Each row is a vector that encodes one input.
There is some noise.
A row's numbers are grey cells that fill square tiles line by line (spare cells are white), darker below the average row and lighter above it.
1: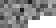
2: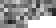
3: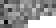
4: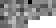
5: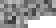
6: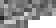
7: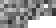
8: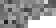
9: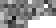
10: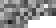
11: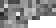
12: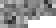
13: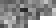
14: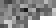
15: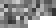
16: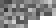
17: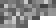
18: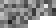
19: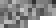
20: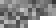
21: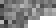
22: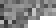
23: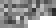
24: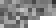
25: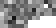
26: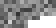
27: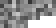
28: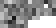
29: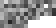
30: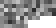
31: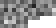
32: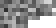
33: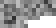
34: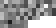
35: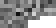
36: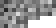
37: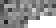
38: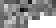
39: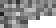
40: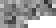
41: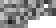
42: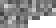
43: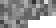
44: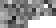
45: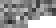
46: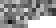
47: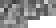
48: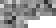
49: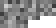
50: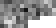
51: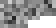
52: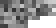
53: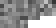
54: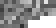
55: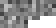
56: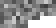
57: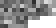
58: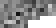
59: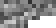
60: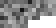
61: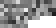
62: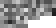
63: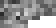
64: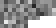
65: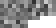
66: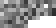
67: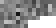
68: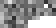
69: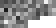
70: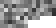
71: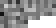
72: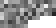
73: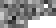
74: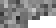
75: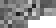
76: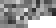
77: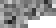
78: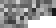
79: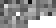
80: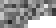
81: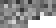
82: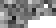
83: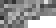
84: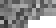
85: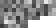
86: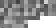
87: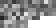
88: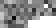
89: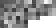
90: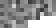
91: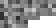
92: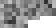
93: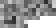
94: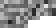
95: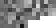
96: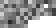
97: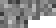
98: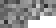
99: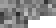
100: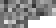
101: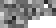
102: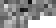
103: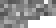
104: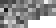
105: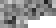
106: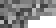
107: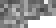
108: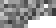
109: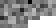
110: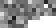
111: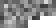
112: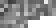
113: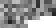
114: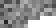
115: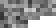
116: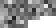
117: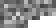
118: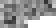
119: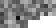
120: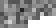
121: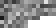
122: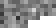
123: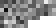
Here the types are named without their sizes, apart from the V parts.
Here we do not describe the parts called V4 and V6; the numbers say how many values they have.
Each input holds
either a label, a true/false value and a value of V6, or a value of V4.
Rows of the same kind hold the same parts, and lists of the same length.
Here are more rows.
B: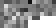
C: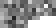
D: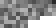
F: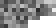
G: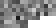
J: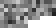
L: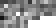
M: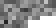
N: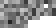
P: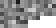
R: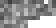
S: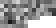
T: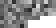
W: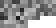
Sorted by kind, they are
B, D, F, G, L, M, P, R, T, W
C, J, N, S

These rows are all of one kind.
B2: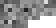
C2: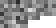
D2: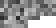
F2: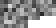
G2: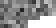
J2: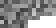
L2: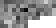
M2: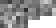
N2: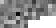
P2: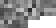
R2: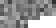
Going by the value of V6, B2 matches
L2, M2 and R2.
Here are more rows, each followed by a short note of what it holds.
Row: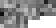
a label, a true/false value and a value of V6
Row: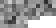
a value of V4
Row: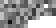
a value of V4
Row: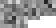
a value of V4
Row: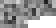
a value of V4
